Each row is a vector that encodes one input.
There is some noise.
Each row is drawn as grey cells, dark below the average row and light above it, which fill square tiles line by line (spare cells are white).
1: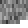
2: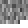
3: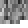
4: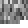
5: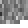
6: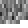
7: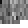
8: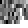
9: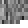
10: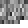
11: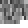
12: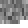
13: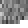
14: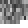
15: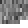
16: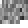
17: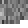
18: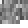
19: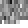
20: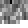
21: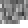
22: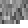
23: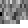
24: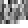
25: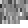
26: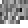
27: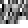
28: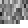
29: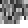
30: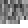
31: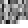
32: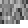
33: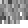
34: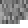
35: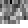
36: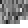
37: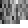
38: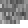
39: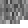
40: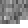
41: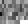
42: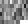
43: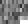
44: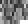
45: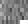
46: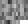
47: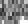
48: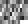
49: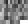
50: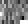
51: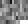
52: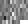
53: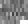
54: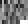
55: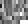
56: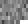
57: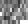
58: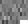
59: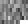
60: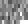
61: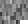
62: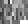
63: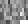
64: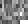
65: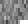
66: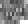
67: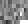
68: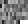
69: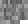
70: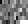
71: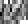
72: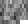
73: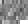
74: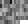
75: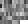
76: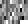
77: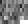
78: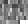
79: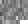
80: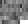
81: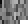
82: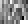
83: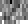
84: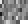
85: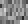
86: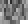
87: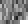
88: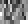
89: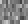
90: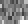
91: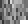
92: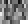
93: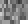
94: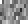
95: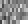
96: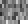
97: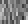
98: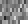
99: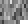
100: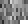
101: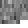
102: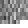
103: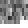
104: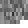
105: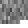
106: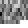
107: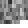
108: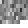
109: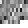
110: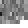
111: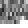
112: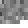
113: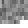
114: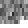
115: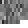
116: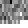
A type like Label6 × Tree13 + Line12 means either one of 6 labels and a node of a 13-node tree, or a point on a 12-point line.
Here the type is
Bool × (Line7 + Line10).
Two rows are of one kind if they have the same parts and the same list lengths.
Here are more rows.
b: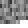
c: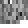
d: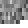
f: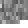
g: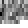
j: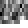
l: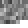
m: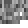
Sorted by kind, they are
b, c, l, m
d, f, g, j

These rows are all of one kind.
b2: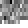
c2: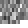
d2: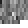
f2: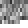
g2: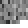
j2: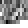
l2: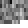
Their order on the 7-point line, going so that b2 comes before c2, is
j2, l2, b2, f2, g2, c2, d2.
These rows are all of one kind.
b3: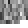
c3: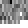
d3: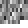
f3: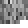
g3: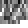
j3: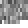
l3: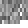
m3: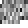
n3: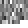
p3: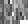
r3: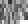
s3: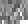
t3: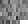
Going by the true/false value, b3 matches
f3, p3 and t3.
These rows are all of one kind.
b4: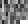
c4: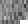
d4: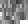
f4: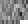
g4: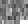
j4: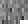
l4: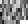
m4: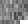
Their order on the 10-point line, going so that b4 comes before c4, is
j4, d4, l4, f4, b4, c4, g4, m4.
